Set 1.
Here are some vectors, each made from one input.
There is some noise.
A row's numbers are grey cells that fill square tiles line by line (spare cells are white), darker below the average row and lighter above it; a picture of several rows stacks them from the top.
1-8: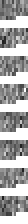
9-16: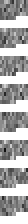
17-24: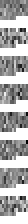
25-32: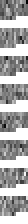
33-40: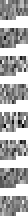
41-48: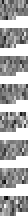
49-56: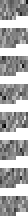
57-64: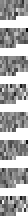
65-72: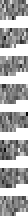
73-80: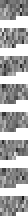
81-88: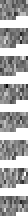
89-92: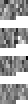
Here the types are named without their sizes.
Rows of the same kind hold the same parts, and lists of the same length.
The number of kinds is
3.
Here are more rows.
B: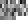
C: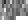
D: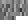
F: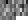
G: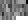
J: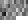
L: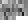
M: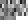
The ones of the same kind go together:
B, M
C, F
D, G, J, L

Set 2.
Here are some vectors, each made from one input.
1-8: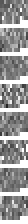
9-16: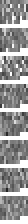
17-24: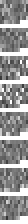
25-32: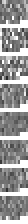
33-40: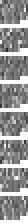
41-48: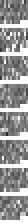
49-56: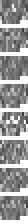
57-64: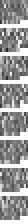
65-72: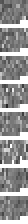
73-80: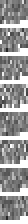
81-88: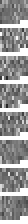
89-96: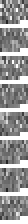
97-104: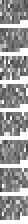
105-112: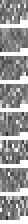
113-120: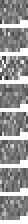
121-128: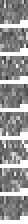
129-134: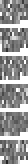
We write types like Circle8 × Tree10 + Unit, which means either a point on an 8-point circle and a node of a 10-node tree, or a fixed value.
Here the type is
Line10 × (Tree11 + Unit).
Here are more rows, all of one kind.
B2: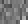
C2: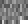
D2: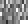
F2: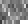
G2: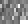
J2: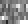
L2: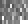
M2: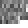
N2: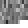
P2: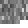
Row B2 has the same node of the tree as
F2 and M2.
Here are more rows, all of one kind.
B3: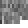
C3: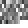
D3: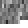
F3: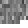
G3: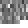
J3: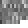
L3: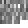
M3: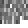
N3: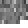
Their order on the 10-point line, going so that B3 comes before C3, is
F3, N3, M3, G3, J3, B3, D3, L3, C3.
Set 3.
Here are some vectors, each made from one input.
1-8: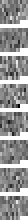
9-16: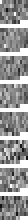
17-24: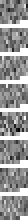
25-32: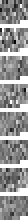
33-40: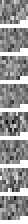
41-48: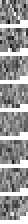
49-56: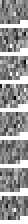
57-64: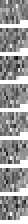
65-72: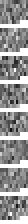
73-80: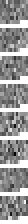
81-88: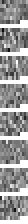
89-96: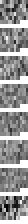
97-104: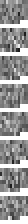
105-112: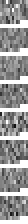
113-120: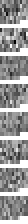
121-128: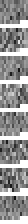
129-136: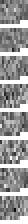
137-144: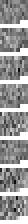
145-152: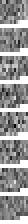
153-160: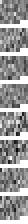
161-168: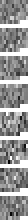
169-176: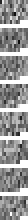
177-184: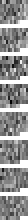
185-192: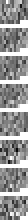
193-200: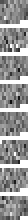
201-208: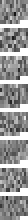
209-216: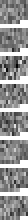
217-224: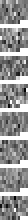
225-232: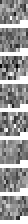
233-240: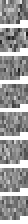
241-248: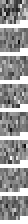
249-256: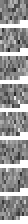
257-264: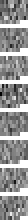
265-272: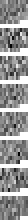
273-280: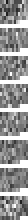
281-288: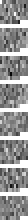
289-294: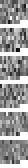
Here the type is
Circle20 + Tree9 + Unit.
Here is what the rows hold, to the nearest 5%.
About 70% of them hold a point on a 20-point circle. A few of them hold a fixed value. The rest hold a node of a 9-node tree.
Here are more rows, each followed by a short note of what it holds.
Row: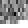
a node of a 9-node tree
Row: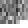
a node of a 9-node tree
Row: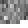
a point on a 20-point circle
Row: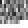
a fixed value
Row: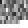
a fixed value
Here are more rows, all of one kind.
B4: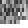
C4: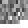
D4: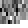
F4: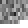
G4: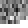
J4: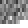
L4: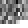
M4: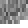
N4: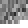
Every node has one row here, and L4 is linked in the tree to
D4 and J4.
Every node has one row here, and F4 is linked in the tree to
D4 and G4.
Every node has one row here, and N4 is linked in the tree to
M4.
